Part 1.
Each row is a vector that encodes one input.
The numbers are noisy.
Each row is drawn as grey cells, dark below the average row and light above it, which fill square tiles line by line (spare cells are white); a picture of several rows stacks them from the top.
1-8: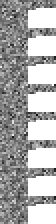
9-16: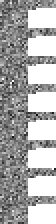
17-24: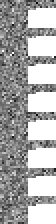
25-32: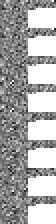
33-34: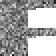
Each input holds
one of 7 labels.
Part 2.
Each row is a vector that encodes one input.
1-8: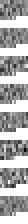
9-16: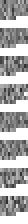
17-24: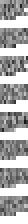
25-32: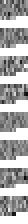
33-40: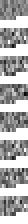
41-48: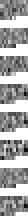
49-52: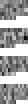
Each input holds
a point on a 5-point line.
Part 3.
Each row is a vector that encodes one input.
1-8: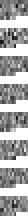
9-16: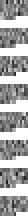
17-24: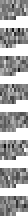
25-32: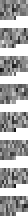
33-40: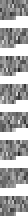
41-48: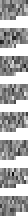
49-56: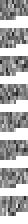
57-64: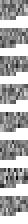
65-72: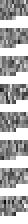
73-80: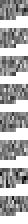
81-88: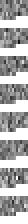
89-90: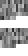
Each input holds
a point on a 15-point circle.
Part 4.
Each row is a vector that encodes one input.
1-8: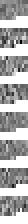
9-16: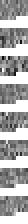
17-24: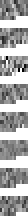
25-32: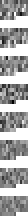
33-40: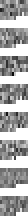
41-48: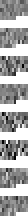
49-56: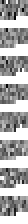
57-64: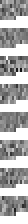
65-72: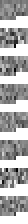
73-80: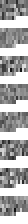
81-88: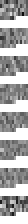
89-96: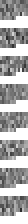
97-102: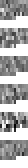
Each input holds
one of 7 labels.
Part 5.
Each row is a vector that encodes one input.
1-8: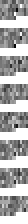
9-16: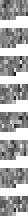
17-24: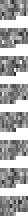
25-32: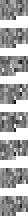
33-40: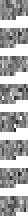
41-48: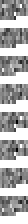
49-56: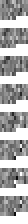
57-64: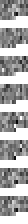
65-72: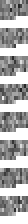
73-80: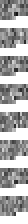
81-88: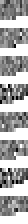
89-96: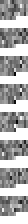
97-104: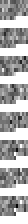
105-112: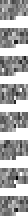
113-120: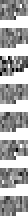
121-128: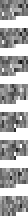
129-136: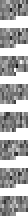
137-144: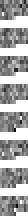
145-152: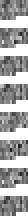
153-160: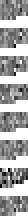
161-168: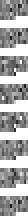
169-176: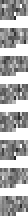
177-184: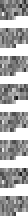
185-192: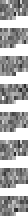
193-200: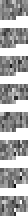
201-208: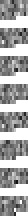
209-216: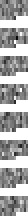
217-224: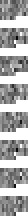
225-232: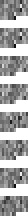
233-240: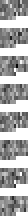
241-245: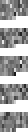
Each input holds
either a point on a 14-point circle, or a fixed value.
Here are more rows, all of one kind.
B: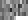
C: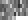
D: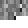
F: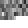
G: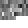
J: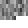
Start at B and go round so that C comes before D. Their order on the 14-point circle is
B, C, F, G, J, D.
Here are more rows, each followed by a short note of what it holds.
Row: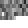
a point on a 14-point circle
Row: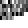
a fixed value
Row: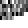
a fixed value
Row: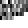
a fixed value
